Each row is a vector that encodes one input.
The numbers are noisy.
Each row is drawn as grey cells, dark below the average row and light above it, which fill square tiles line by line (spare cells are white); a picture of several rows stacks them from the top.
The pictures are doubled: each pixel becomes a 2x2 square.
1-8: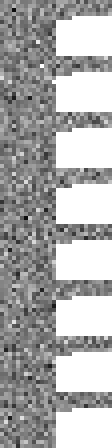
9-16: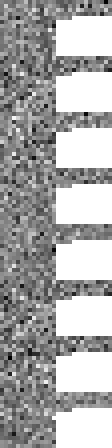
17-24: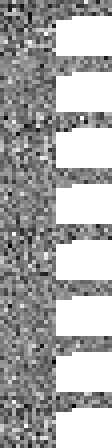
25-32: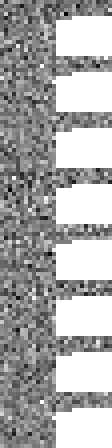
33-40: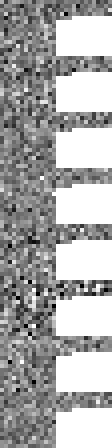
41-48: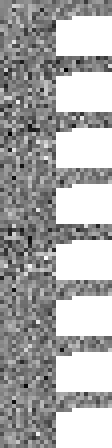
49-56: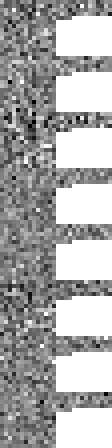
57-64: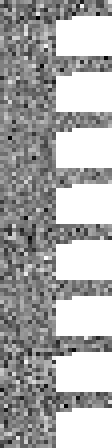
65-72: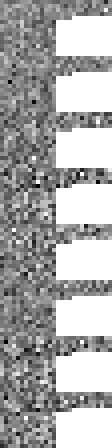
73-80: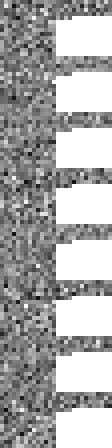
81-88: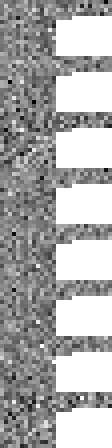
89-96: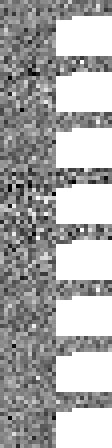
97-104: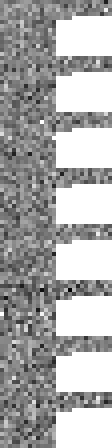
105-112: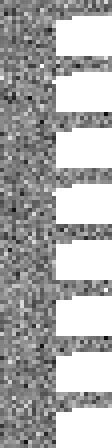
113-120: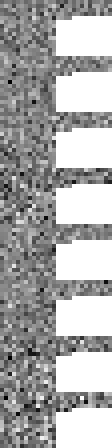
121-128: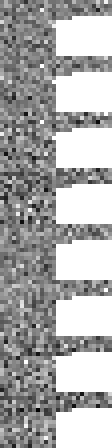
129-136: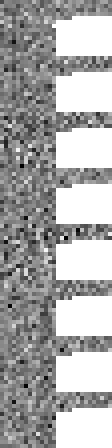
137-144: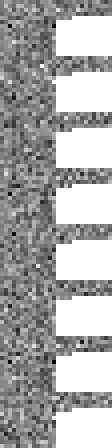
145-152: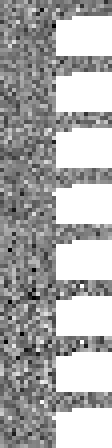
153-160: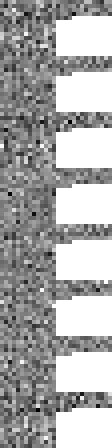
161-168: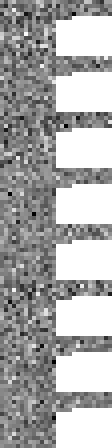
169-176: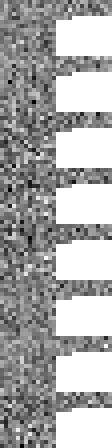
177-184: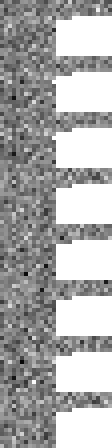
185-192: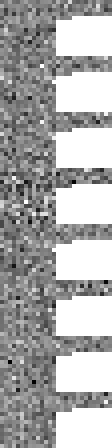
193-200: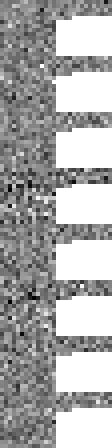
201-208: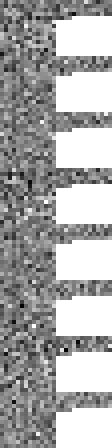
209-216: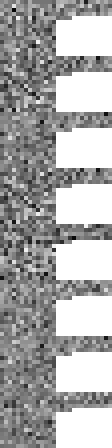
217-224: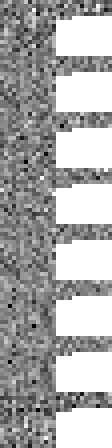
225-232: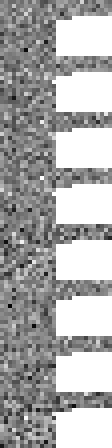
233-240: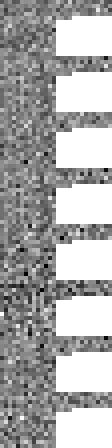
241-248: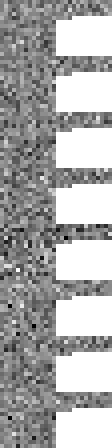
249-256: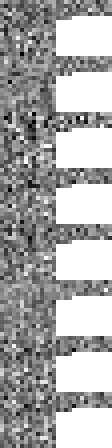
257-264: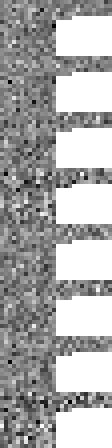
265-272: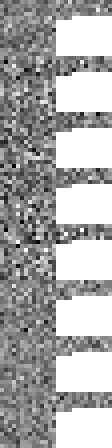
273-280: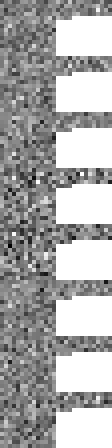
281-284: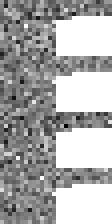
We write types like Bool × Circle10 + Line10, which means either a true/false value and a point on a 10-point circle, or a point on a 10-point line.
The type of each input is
Bool × Bool × Bool × Bool + Circle11.
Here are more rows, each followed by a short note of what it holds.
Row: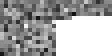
a point on an 11-point circle
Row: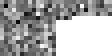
a point on an 11-point circle
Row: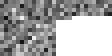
a point on an 11-point circle
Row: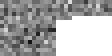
four true/false values
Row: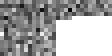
a point on an 11-point circle
